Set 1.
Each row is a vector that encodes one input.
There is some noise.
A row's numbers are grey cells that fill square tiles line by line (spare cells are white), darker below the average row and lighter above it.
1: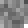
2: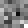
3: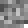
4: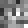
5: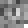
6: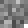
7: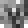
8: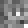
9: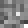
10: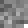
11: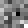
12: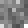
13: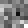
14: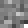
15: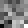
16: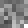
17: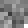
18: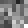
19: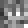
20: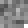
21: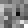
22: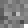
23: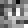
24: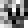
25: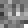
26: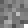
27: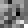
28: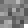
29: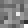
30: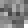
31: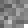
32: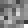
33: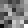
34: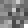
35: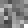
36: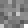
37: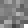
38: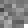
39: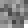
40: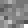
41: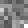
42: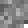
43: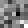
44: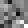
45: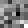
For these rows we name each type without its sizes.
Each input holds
either a point on a line, or three true/false values.
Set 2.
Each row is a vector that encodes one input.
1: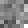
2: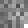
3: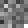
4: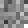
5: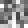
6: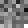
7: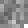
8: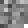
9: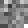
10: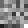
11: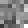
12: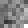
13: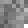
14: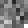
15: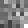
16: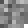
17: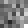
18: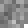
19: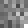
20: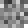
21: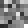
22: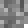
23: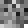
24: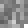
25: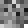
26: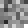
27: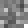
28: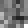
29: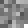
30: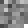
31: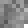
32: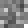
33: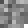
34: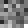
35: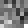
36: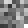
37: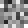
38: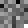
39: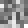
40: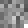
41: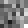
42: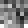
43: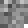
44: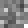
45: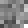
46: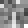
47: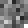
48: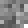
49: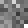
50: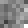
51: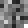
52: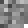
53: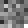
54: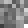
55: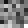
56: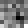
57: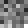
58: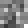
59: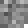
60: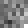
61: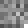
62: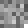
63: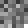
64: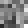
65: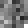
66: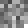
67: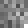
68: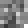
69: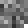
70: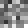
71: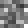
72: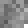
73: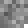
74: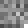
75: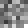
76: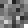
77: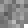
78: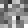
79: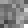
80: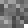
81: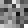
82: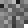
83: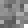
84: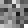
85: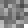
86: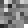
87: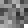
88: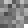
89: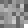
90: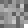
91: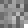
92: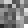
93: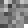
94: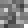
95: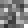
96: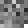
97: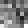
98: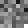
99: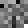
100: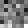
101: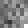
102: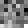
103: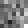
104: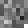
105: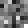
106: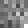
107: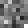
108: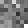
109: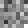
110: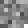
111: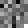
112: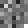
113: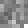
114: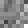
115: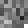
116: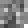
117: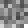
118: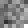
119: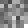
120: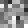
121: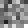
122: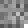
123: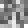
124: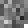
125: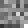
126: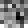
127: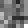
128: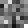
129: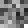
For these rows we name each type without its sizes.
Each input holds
either a point on a line, or a node of a tree.
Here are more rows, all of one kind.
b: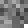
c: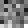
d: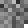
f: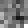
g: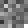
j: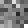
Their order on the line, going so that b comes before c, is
f, b, j, d, c, g.
